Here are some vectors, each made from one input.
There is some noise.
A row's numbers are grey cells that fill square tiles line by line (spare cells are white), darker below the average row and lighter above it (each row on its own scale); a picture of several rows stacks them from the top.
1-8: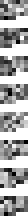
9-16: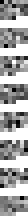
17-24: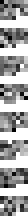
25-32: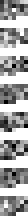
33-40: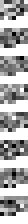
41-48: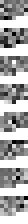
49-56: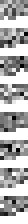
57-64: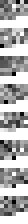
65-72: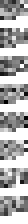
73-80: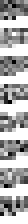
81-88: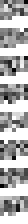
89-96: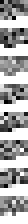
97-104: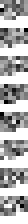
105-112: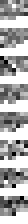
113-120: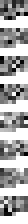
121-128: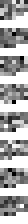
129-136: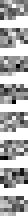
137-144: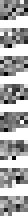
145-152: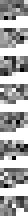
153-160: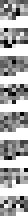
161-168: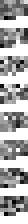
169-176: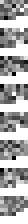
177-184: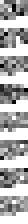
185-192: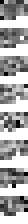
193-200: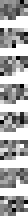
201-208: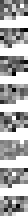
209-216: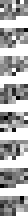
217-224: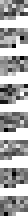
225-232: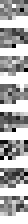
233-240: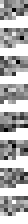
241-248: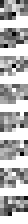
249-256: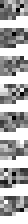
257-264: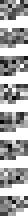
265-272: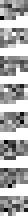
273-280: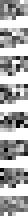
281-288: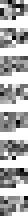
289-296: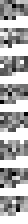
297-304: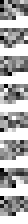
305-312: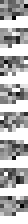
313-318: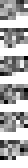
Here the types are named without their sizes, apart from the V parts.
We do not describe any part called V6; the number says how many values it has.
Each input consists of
a point on a line and a value of V6, together with either a fixed value, or four true/false values.
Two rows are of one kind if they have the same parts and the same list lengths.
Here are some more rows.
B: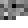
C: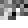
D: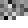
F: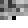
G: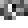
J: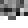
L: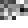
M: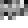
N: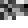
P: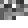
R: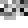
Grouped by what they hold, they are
B, D, G
C, F, J, L, M, N, P, R

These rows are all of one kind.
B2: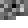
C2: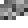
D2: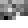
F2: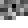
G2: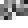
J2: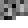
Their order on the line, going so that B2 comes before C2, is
G2, F2, J2, B2, C2, D2.
